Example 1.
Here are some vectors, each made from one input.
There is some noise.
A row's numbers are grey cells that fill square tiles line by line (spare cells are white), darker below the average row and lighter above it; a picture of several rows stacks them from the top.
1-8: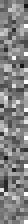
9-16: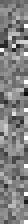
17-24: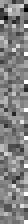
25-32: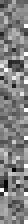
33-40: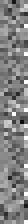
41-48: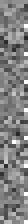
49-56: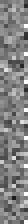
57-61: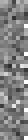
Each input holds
either a fixed value, or three true/false values.
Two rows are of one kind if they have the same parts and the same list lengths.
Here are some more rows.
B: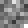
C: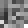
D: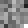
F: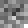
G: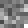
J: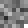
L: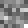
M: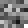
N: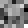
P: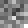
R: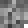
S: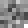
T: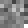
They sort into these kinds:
B, D, G, J, L, M, N, R, S, T
C, F, P

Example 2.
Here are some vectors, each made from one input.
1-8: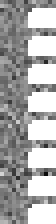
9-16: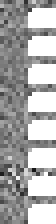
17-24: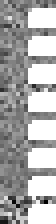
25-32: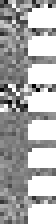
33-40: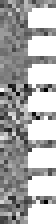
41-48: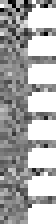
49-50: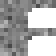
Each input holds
a point on a 9-point line.
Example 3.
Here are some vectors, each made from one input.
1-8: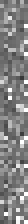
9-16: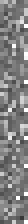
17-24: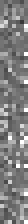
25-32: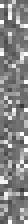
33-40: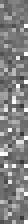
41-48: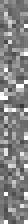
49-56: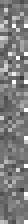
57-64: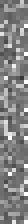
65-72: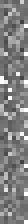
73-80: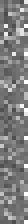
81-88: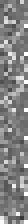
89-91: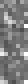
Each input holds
either a fixed value, or four true/false values.
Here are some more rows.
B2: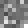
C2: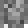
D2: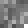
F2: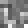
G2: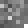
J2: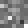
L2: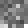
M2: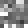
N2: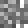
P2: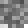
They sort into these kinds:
B2, C2, D2, F2, G2, J2, L2, P2
M2, N2

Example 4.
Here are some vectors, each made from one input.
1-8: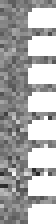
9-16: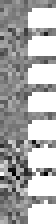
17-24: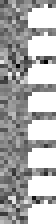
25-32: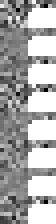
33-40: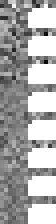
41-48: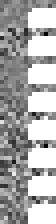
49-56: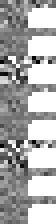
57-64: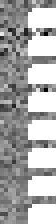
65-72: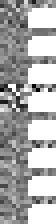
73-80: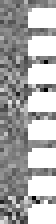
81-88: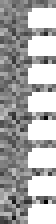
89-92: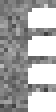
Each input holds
a point on a 10-point line.
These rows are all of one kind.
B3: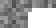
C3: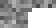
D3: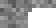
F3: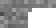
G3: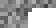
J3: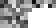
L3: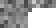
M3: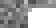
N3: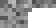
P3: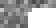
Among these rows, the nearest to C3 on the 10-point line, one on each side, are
G3 and J3.
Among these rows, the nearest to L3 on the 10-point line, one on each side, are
D3 and J3.
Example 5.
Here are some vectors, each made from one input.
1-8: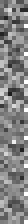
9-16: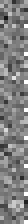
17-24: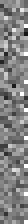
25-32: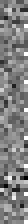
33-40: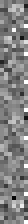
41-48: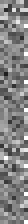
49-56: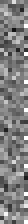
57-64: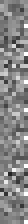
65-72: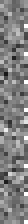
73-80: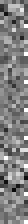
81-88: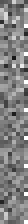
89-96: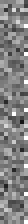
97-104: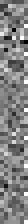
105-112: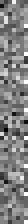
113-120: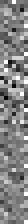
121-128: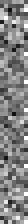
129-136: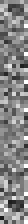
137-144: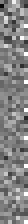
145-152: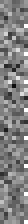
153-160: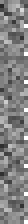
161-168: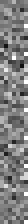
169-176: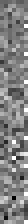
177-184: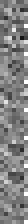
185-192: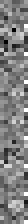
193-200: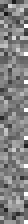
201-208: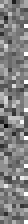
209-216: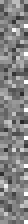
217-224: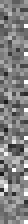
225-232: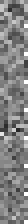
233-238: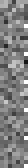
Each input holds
either a fixed value, or three true/false values.
